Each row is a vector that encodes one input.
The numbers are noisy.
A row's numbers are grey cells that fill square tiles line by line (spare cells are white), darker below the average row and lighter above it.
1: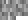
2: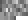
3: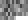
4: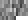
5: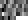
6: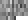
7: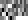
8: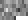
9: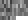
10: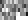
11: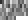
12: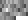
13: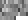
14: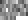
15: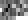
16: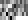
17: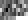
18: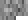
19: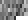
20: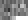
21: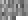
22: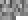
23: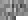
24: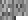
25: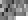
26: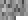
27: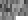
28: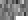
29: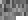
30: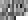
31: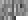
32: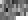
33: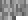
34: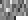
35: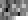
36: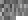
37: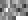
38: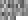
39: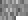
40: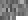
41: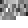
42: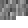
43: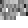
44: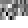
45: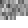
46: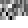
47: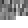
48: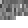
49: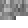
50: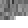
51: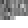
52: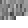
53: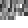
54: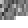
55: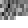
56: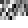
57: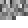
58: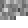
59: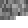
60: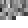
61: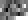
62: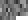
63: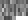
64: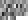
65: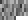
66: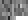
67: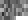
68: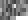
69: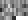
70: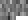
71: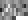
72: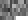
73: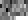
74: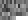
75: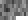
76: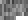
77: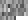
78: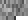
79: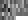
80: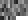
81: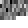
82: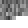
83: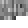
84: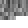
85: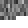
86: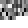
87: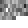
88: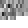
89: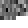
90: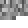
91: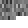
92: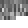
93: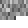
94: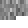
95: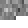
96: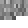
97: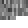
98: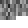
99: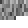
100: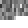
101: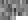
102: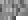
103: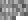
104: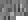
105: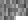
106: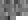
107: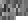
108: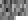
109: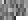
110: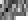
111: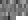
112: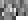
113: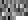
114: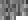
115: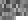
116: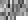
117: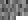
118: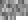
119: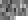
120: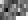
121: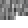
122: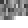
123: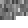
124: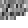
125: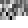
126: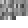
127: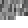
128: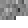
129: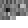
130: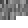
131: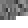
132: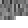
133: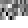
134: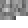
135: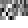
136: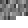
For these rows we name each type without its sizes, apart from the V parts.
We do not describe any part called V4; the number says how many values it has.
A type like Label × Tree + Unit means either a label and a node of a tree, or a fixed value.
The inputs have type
List(Bool × V4).
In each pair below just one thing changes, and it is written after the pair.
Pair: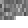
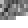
the value of V4 in item 2 of the list
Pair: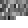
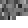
the true/false value in item 2 of the list
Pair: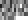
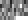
the value of V4 in item 2 of the list
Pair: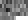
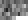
the true/false value in item 2 of the list
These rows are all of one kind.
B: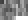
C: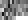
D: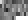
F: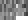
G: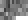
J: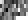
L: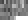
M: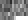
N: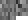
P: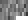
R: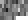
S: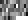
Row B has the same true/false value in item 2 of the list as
F and N.
